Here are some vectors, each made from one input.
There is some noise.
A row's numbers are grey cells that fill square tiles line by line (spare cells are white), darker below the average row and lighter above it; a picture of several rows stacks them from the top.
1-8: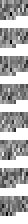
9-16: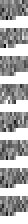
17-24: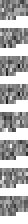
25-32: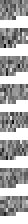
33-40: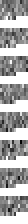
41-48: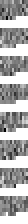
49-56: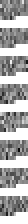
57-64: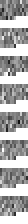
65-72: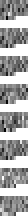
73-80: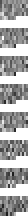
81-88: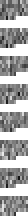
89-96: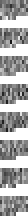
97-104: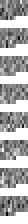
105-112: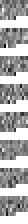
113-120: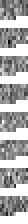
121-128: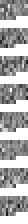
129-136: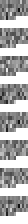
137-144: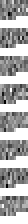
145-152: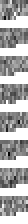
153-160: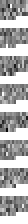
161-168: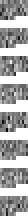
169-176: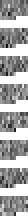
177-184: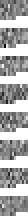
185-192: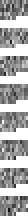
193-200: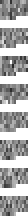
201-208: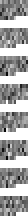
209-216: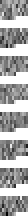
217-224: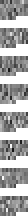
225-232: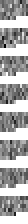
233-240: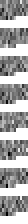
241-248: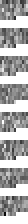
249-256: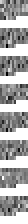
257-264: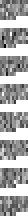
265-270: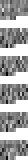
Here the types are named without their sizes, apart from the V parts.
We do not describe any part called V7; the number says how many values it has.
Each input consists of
a label, together with either a fixed value, or a label and a value of V7.
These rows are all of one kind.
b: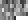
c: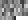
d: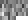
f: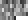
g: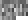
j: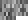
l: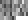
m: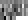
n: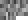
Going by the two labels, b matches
c and f.
